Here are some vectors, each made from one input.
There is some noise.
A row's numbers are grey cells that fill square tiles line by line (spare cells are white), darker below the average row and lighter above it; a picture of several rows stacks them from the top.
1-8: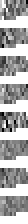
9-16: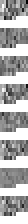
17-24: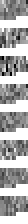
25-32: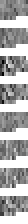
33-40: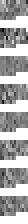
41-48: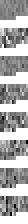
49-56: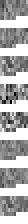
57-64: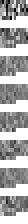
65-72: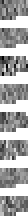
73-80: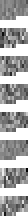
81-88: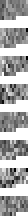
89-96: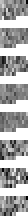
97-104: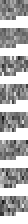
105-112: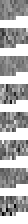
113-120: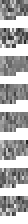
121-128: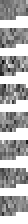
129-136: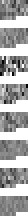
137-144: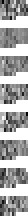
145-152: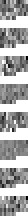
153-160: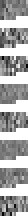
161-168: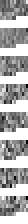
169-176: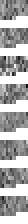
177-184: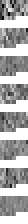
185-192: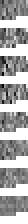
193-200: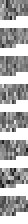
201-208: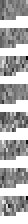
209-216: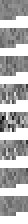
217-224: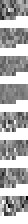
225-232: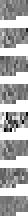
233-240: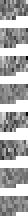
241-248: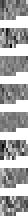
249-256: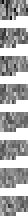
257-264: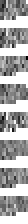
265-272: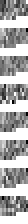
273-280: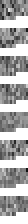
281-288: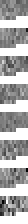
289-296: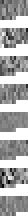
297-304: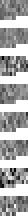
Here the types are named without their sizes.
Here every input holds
a list of points on a line.
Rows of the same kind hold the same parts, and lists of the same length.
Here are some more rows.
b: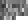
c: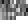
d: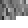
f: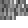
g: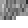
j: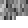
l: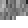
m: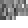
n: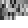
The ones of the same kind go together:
b, c, d, j, l
f, m
g, n

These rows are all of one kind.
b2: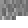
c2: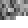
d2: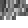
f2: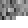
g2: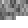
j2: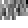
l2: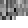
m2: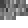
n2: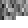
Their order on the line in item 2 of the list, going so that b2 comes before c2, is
b2, d2, j2, m2, l2, n2, g2, f2, c2.
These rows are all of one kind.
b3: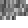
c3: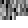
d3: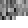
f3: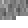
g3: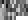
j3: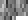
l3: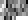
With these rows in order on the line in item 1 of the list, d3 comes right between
b3 and f3.
